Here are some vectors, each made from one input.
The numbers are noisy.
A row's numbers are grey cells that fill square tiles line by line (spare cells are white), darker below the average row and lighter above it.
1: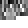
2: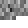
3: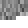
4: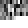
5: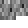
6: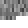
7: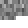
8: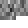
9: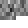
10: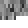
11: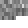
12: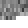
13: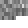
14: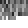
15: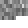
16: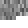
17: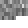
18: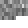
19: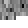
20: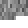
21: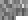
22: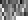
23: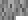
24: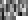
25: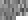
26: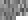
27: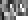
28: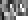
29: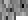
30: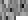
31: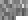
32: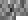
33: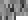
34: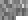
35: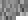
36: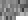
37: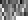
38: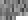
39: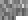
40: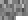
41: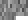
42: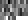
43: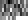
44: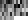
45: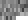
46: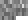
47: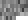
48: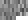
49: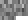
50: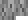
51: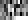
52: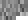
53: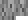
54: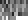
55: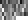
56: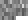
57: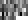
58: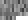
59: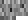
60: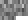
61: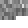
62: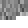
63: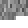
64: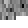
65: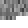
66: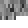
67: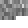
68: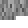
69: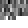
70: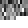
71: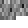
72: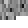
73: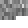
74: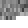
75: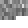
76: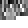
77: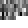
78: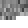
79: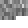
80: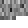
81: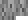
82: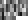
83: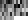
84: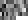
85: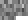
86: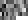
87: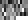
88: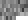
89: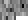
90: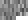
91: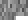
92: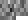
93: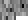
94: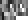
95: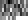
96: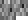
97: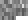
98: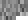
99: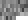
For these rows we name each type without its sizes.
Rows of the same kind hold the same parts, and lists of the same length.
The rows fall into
2 kinds.
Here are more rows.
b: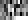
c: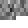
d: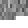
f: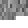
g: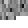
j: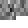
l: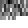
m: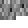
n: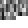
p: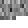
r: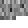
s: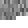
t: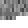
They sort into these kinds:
b, l, n
c, d, f, g, j, m, p, r, s, t

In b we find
a point on a line.
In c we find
four true/false values.
